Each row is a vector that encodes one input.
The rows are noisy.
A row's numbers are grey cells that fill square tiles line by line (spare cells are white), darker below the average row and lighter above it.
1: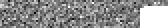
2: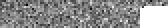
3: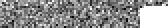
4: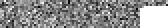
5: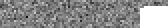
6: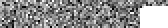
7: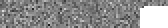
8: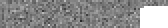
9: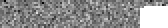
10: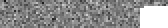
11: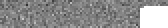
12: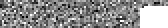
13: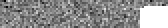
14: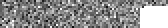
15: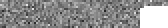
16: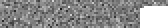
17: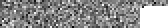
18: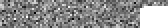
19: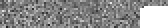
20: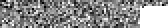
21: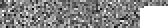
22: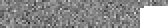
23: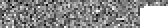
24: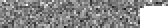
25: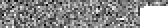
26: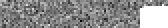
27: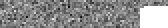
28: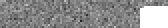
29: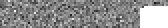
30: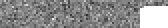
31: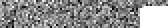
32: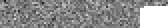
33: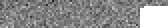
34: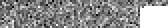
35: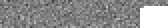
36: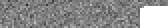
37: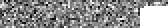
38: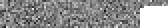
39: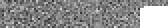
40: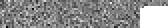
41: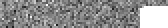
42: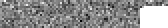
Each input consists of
a point on a 5-point line and a true/false value.
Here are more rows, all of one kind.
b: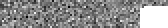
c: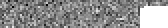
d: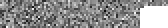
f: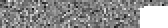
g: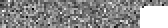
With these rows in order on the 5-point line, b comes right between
c and d.
